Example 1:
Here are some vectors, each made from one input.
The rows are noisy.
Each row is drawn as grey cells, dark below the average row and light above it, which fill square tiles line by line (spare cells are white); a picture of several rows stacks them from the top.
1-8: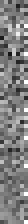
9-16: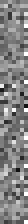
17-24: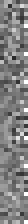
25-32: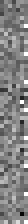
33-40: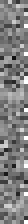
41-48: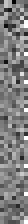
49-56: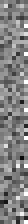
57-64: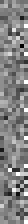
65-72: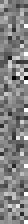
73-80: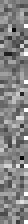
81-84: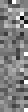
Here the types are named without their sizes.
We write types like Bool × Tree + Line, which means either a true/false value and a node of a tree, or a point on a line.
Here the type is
Line + Tree.
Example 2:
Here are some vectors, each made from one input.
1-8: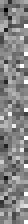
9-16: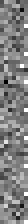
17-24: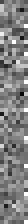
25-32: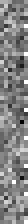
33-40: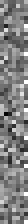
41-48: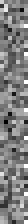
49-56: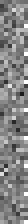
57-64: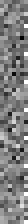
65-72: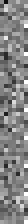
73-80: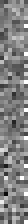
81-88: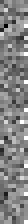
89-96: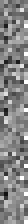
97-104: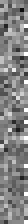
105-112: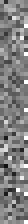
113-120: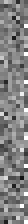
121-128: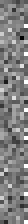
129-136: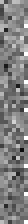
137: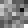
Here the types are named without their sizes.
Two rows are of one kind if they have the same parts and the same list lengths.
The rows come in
2 kinds.
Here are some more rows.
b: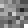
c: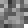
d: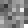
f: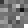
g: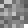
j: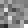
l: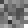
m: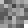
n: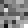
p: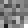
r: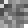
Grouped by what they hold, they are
b, d, f, g, j, l, n, p, r
c, m

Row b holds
a point on a circle and a label.
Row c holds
a label.
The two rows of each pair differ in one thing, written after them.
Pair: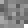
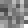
the place on the circle
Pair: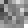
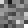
the label
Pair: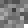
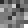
the place on the circle
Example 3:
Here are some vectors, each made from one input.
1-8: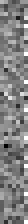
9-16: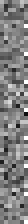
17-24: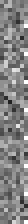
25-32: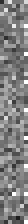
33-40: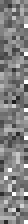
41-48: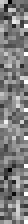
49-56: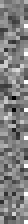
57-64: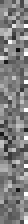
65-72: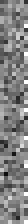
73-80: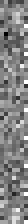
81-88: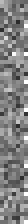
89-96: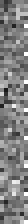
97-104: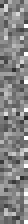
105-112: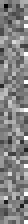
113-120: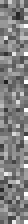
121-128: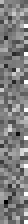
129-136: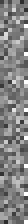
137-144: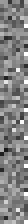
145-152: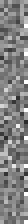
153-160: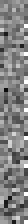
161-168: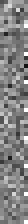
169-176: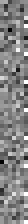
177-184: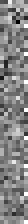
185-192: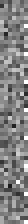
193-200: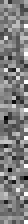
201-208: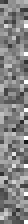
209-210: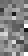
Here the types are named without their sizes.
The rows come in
2 kinds.
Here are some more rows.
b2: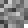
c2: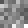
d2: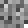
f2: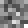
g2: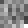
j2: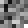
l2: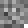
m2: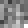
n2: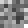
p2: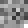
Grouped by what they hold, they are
b2, c2, d2, g2, l2, m2, p2
f2, j2, n2

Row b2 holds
a point on a circle and a label.
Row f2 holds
a label.
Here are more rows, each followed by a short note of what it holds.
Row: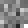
a point on a circle and a label
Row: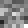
a point on a circle and a label
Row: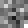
a point on a circle and a label
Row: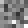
a label
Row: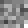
a point on a circle and a label
